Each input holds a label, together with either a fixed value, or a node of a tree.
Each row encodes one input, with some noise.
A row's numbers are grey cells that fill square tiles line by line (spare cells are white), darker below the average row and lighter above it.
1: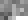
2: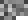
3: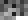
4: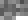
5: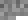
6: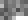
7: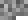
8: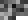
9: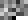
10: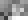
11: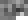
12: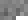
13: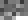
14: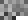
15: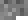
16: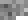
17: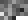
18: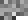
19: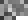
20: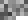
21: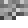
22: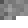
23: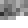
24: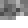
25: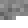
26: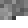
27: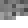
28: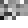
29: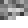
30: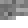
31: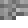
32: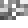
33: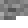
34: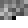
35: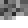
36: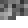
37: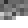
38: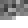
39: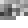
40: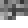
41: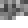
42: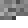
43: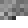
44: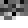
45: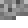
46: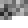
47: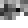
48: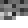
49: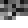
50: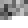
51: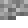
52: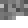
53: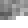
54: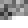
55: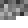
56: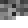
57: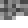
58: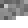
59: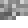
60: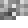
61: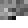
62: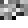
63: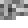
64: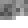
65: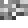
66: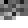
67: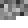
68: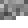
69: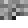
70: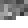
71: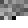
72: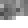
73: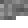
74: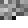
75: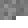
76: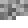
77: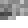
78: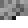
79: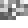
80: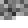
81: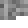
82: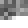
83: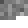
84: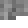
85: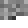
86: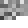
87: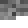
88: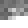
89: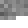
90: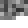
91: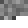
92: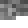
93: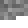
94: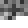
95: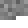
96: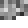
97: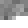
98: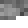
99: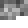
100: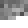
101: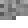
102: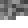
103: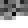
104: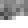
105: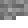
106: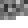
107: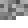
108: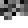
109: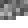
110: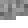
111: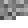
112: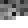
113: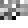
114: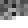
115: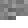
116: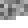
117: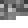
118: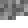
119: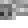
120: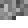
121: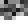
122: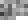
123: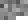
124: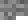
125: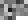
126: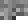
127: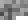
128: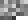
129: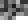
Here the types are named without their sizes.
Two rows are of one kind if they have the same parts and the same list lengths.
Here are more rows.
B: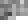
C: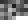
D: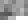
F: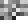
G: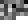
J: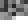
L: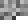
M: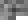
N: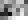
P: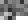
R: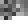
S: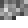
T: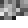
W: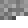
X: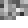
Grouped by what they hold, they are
B, C, D, G, L, M, N, R, S, T, W
F, J, P, X

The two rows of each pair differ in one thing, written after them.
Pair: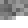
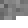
the label
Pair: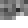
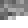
the node of the tree
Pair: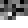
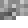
the label
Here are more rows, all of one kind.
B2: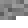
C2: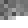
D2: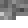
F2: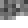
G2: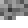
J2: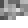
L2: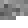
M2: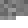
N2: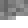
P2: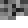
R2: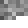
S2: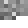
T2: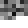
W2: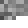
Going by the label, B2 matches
L2, R2 and S2.
